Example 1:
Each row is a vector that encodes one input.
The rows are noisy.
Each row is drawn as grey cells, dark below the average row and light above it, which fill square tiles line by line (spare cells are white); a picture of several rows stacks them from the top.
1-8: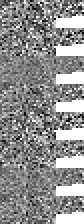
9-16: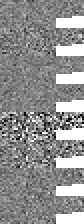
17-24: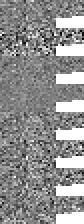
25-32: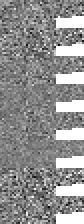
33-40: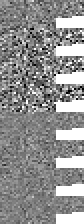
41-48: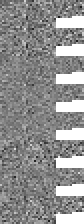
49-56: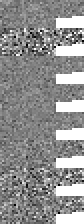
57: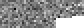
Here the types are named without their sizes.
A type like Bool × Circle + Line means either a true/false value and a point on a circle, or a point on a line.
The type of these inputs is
Circle + Unit.
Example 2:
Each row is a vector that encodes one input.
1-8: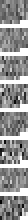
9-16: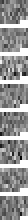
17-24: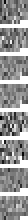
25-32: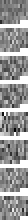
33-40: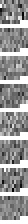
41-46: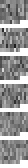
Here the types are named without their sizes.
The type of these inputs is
Tree.
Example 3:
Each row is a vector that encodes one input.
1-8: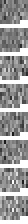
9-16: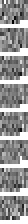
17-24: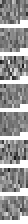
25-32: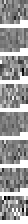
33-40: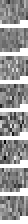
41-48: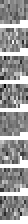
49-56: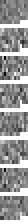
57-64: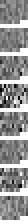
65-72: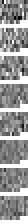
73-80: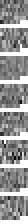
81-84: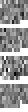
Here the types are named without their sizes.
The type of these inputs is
Tree.
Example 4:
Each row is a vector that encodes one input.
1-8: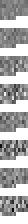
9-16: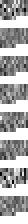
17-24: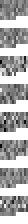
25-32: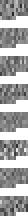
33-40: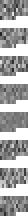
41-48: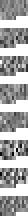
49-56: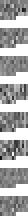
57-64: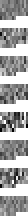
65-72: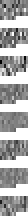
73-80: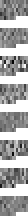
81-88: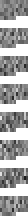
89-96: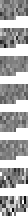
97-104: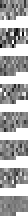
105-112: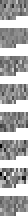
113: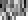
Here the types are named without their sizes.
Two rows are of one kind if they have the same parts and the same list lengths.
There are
2 kinds of row.
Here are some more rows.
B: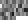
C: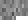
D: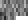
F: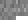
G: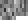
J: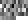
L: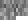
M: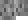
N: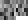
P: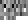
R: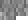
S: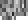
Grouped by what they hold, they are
B
C, D, F, G, J, L, M, N, P, R, S

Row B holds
a fixed value.
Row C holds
a point on a circle.
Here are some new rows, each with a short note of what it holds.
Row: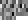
a fixed value
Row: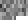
a point on a circle
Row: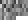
a fixed value
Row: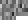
a fixed value
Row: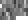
a fixed value
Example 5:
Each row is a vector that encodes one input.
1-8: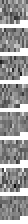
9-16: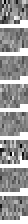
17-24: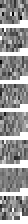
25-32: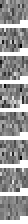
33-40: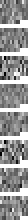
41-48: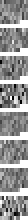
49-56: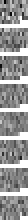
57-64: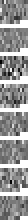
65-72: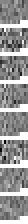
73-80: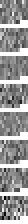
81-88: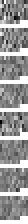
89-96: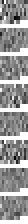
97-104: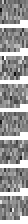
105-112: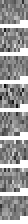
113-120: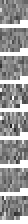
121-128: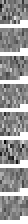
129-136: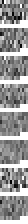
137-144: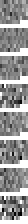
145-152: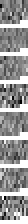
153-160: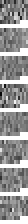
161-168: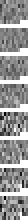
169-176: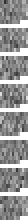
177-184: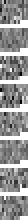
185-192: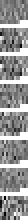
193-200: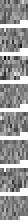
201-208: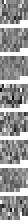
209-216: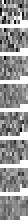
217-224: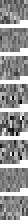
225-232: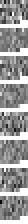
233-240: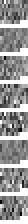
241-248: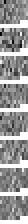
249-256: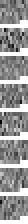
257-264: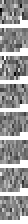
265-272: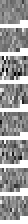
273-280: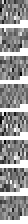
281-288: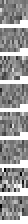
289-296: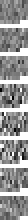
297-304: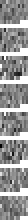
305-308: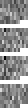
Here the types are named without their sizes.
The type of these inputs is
Tree + Unit.
